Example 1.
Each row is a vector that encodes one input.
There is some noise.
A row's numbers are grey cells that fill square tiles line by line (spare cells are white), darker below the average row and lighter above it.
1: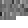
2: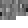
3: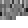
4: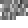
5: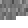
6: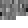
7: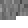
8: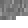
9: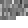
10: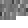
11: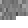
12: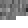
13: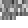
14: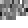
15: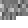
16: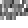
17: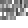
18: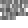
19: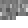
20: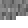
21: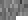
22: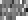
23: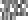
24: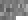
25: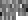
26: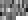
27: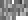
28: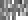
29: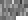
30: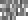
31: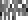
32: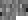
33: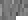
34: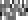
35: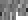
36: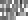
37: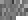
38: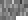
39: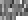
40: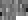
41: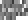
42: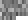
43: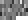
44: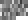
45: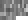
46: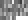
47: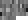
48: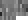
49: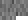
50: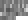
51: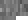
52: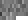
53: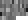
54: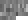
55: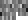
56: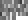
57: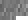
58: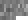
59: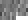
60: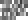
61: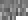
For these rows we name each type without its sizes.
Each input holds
a point on a line.
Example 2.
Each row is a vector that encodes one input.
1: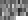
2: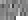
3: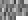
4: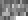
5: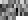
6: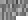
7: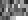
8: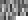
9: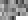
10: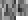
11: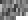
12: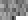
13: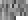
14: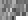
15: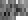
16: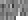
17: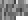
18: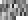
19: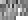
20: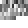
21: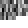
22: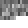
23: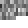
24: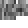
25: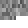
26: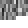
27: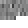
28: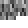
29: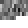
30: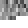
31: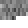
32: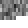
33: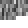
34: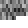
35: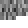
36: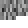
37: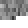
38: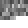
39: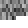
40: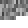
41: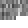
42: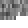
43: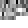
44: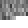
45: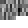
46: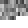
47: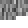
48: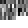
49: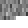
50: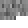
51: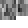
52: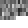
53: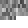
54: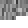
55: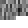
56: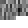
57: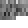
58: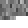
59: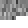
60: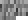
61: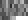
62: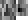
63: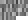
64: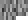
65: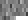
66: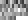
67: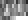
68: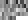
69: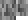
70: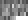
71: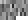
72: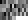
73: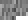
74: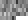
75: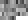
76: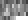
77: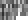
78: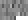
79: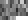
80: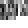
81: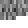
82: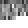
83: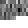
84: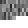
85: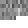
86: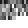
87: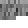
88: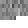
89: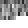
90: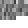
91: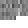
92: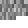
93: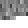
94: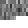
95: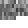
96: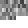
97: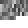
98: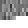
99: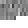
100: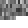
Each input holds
a point on an 8-point line.
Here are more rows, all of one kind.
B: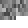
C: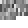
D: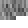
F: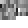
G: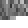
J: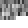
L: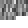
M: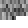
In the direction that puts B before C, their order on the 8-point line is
L, M, D, B, C, F, G, J.
